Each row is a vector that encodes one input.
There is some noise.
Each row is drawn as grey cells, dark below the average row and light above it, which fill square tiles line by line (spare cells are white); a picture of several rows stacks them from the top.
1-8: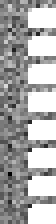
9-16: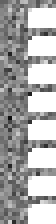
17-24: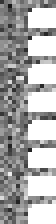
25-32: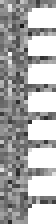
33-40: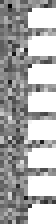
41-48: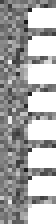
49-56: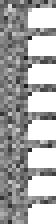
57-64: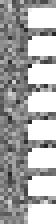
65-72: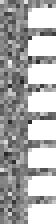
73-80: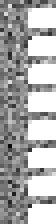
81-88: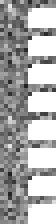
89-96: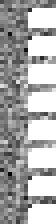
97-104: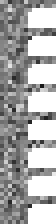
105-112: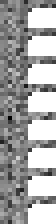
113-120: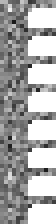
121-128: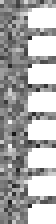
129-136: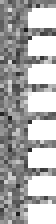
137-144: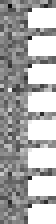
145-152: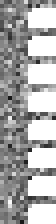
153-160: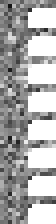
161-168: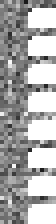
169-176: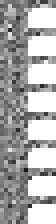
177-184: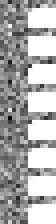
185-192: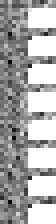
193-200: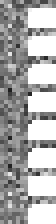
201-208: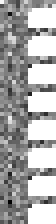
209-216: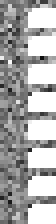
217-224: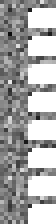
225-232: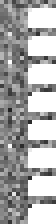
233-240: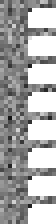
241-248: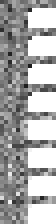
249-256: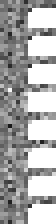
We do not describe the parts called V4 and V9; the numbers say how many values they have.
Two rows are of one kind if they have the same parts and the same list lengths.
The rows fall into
4 kinds.
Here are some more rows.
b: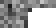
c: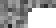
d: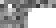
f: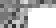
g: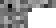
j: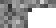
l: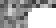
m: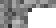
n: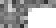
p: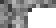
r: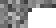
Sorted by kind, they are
b, g, j, m, p
c, r
d, l, n
f

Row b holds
a point on a 12-point line and four true/false values.
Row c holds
a point on a 12-point line.
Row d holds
a point on a 12-point line, a value of V4 and a value of V9.
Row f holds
a point on a 12-point line, four true/false values, a value of V4 and a value of V9.
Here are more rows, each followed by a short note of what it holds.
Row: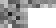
a point on a 12-point line, four true/false values, a value of V4 and a value of V9
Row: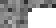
a point on a 12-point line
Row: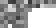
a point on a 12-point line, four true/false values, a value of V4 and a value of V9
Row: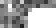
a point on a 12-point line, a value of V4 and a value of V9
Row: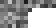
a point on a 12-point line
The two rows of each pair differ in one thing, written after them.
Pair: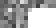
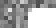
one of the four true/false values
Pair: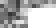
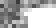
one of the four true/false values
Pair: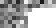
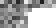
one of the four true/false values
